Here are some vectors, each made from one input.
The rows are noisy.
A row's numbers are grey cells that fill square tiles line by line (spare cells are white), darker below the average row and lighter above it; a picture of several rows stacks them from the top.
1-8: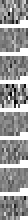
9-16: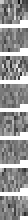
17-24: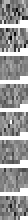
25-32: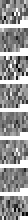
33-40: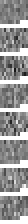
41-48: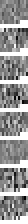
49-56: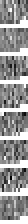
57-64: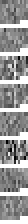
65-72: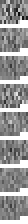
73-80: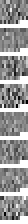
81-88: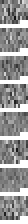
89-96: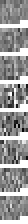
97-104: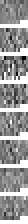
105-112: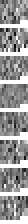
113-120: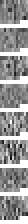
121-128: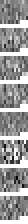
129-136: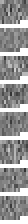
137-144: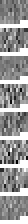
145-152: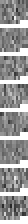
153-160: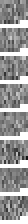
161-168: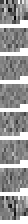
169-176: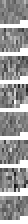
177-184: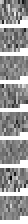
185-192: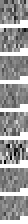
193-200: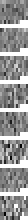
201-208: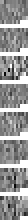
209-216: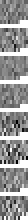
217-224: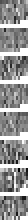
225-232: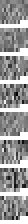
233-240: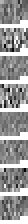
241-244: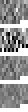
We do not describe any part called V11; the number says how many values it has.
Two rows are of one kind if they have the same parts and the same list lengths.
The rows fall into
3 kinds.
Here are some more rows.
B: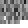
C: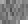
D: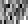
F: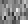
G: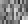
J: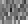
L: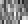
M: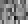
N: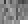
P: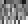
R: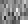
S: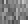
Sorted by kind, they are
B, F, L, M, N, P, R
C, G, J, S
D

